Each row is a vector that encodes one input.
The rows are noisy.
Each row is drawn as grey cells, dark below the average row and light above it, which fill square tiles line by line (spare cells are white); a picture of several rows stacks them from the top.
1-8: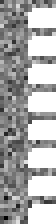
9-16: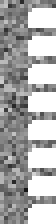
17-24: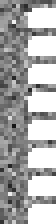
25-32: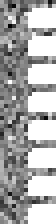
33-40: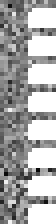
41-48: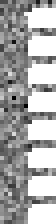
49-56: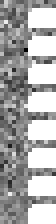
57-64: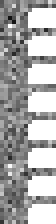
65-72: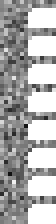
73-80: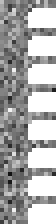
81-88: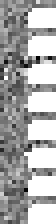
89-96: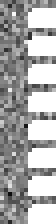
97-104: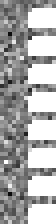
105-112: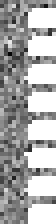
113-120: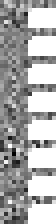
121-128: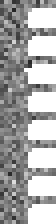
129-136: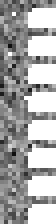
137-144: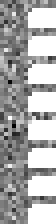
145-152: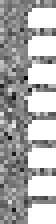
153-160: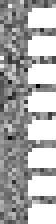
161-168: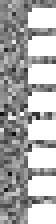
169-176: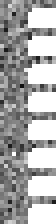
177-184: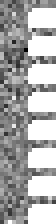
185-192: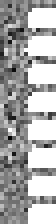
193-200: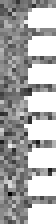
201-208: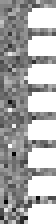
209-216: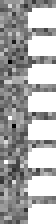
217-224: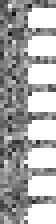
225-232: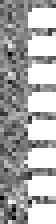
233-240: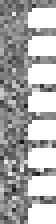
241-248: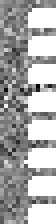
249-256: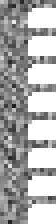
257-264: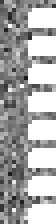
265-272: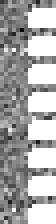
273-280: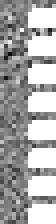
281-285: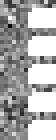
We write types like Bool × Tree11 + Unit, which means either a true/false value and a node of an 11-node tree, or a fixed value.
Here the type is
Bool × Bool × Bool × Bool + Unit.
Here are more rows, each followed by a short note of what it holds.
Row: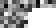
a fixed value
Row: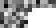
a fixed value
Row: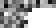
a fixed value
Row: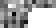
four true/false values
